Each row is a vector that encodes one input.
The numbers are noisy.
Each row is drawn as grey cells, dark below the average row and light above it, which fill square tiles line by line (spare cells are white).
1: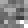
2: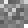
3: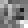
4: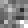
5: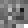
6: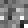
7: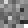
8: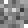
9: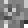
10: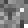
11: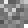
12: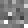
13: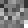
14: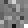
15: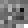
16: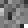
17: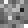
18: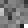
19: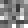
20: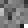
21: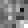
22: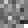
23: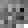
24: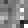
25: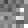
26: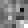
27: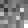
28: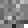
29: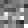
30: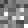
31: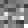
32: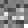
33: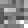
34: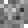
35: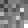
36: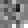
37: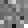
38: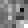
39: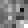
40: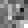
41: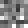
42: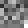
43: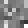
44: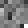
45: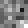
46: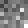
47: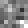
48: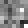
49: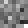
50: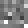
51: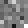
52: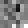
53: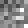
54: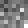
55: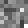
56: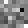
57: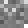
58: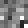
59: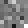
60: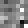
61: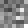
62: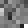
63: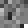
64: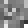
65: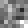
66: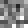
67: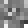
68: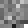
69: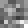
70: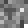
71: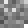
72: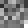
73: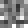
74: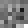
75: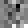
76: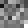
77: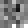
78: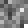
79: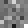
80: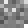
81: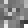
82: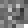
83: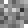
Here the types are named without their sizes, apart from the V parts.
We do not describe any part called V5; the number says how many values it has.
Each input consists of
a true/false value, together with either a point on a line, or a value of V5.
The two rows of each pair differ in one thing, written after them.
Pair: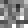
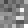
the value of V5
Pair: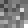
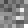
the true/false value
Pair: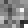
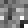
the value of V5
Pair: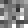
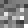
the value of V5
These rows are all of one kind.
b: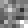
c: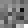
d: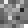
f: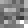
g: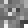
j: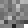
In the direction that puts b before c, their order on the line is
g, f, b, d, c, j.
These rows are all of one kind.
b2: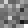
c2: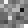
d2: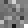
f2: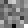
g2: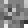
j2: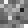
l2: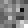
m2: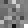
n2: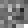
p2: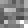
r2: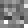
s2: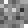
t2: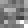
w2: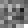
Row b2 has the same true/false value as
c2, g2, j2 and s2.
